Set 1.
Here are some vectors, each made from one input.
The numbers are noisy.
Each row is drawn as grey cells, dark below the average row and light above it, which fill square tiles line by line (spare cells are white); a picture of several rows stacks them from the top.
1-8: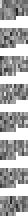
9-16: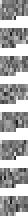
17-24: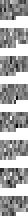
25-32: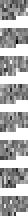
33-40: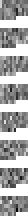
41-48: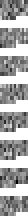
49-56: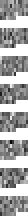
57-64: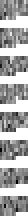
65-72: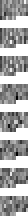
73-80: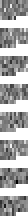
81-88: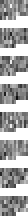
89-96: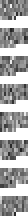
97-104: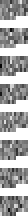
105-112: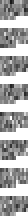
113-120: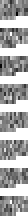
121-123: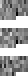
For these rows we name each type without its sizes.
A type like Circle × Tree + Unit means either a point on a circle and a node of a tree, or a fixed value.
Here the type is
Circle × Line.
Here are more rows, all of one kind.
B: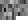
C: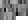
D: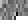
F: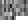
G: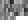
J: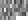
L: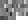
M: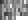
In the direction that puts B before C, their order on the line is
L, M, J, G, F, B, C, D.
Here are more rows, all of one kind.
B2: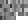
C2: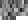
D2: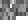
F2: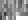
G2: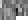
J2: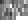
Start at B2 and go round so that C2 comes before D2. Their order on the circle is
B2, C2, F2, J2, D2, G2.
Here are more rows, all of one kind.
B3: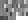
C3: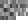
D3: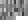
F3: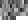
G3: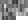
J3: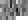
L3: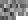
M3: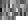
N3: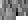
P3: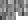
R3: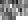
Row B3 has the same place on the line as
C3 and L3.
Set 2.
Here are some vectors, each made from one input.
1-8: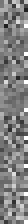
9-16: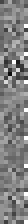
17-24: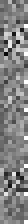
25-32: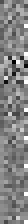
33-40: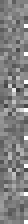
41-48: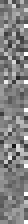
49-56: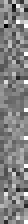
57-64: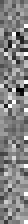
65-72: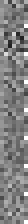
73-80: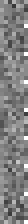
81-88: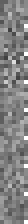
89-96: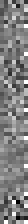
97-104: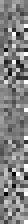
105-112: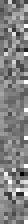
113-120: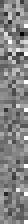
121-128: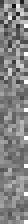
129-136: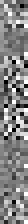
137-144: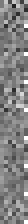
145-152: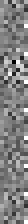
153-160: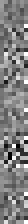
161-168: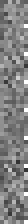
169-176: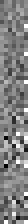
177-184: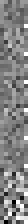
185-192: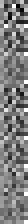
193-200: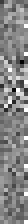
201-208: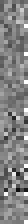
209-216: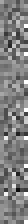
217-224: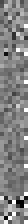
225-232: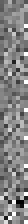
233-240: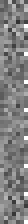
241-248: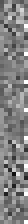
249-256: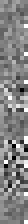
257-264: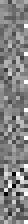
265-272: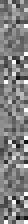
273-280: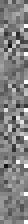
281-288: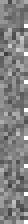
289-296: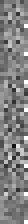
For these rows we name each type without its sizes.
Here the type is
List(Line).
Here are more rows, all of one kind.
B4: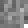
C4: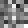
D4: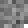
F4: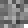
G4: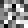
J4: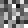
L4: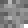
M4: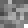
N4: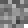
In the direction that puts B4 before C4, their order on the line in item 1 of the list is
M4, G4, B4, J4, N4, D4, F4, C4, L4.
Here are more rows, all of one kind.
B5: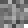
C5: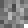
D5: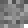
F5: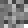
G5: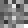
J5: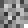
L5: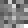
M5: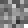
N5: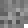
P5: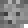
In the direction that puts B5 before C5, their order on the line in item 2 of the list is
M5, B5, L5, J5, F5, D5, G5, C5, N5, P5.
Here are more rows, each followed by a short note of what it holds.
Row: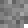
a list of two items
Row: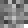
a list of two items
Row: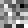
the empty list
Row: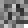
a list of one item
